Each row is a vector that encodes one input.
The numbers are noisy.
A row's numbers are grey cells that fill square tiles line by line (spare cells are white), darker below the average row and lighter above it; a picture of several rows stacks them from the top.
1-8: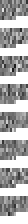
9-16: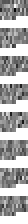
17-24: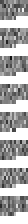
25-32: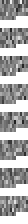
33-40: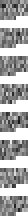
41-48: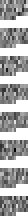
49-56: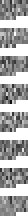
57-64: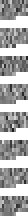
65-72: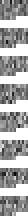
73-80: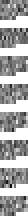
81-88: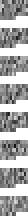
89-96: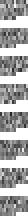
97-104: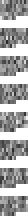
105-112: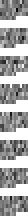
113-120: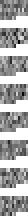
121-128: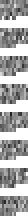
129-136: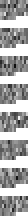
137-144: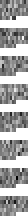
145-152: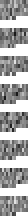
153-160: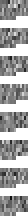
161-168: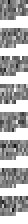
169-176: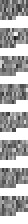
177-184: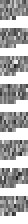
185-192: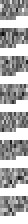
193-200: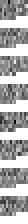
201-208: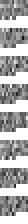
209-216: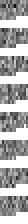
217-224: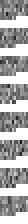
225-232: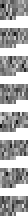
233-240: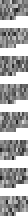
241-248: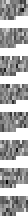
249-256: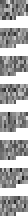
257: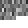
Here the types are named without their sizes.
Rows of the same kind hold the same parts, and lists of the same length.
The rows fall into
2 kinds.
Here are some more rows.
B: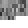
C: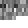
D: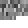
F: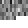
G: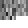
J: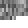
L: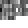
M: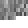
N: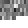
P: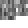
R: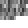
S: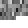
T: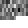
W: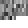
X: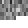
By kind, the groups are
B, F, L, M, P, R, X
C, D, G, J, N, S, T, W

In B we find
a point on each of two circles.
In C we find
a point on a circle and a point on a line.
